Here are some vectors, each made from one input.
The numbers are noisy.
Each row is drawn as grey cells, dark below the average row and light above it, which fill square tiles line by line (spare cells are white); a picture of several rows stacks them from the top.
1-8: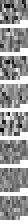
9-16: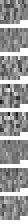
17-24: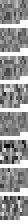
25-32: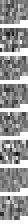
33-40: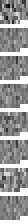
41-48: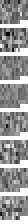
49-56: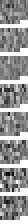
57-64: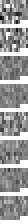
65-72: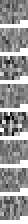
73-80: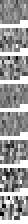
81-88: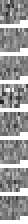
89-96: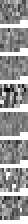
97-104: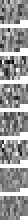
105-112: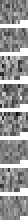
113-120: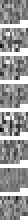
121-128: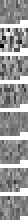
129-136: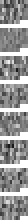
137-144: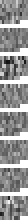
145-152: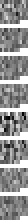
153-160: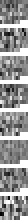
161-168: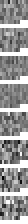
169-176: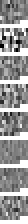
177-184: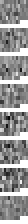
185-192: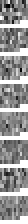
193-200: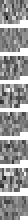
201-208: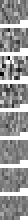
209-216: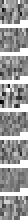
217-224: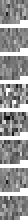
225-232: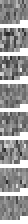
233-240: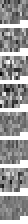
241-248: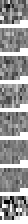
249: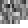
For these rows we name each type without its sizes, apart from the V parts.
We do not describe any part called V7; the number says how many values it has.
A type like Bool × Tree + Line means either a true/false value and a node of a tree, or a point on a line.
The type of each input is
List(Bool × V7 + Line).
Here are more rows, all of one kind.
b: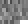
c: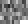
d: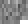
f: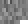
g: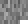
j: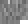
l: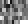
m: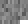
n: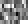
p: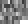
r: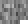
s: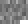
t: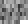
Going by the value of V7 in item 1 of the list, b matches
c and p.
